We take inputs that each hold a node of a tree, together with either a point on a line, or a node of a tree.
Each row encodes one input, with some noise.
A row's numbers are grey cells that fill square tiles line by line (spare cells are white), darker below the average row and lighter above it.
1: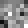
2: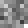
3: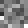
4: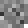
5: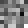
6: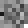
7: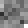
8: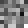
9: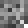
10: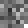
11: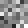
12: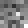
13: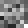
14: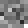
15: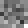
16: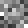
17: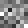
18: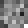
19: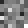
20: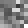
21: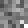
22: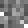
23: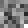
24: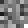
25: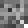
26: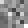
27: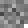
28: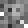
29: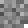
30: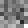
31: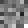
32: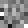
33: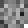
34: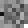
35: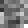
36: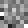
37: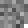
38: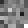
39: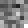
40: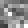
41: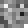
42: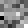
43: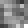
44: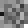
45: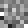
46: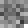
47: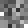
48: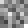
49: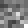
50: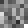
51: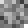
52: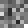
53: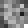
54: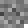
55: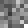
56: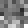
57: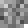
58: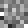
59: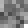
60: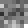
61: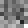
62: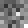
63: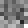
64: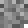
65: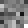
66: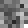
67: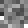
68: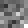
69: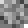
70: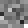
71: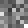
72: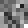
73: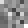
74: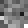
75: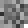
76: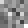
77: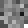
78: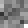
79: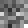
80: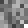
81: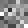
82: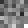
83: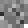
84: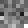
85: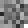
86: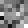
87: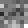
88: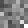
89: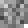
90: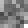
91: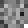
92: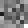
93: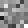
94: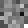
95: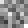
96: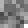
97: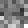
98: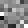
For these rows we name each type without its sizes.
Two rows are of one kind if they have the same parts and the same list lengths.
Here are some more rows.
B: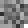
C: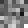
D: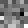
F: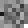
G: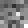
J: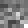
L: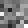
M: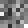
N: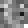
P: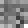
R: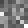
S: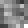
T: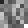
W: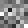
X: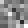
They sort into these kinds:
B, C, D, F, N, P, S, X
G, J, L, M, R, T, W

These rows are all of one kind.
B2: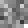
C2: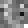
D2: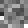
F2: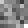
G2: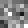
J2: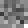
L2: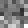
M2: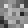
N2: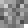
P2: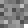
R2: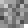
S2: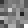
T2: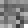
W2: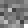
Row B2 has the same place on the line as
F2, J2, P2 and W2.
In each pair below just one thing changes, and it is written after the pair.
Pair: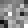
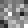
the place on the line
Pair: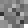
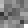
the node of the tree
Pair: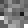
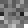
the node of the tree
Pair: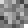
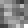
the place on the line
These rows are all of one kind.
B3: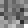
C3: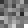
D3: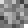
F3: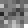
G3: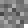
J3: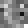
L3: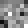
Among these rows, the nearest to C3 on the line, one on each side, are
J3 and L3.
